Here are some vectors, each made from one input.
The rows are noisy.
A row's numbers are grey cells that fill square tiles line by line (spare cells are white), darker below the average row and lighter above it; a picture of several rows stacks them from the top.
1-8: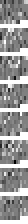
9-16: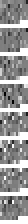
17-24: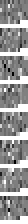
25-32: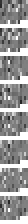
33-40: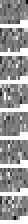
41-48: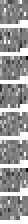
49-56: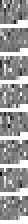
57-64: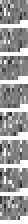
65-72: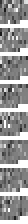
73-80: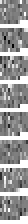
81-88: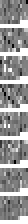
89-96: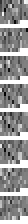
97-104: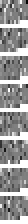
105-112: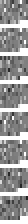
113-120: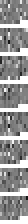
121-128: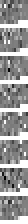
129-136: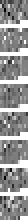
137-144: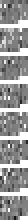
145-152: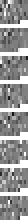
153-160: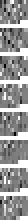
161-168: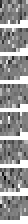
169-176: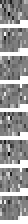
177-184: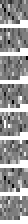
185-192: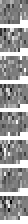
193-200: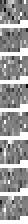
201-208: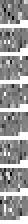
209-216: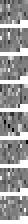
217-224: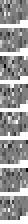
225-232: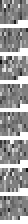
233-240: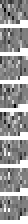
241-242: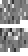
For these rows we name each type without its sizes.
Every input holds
a point on a line, together with either a label, or a point on a line.
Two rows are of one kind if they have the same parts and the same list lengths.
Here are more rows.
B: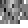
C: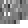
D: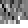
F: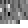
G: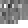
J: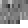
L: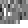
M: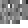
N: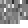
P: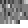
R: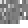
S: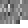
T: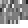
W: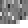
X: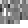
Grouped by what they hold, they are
B, C, L, W, X
D, F, G, J, M, N, P, R, S, T

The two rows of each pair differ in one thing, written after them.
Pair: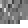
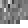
the label
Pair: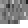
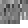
the label
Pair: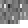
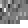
the place on the line
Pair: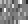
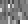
the place on the line
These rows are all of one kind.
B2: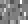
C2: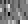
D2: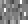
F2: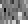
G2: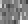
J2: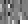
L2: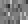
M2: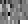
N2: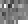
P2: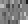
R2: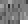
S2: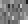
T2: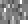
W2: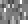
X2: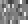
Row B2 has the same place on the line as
D2, T2, W2 and X2.
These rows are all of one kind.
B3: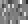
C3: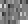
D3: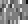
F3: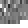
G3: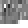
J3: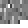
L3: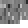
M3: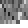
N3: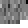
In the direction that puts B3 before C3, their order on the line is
M3, J3, B3, D3, F3, N3, L3, C3, G3.
